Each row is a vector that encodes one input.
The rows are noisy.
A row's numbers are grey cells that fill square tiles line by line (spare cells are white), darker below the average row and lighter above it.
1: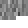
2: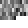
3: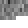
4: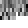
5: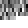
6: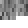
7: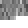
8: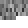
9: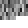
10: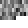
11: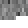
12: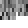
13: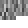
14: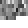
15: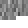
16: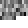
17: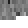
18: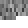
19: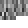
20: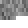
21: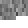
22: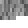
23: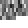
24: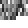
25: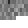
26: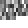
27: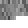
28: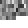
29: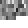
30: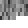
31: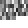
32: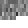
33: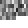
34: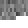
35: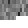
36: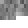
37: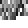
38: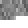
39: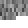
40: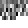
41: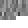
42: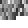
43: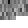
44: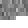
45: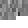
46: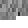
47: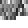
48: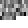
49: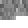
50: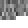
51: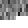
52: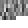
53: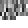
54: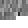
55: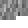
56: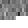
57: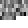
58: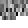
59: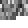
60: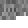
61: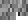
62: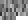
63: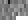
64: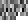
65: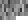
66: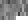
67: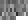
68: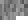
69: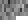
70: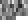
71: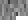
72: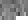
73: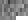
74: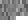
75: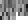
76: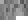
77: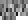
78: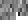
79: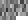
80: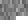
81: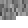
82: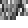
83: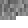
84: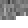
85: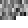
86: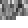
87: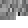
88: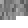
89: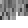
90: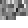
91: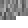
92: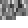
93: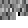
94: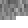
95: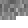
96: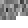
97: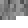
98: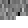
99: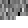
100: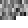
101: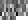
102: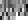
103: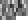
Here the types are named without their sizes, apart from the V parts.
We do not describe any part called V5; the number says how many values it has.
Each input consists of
either four true/false values and a value of V5, or a list of points on a line.
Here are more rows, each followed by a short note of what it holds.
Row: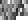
a list of two items
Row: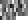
a list of one item
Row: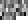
the empty list
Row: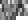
a list of one item
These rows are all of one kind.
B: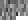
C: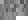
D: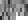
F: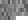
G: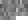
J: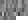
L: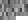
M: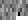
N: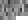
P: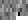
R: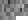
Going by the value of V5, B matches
L, N and R.
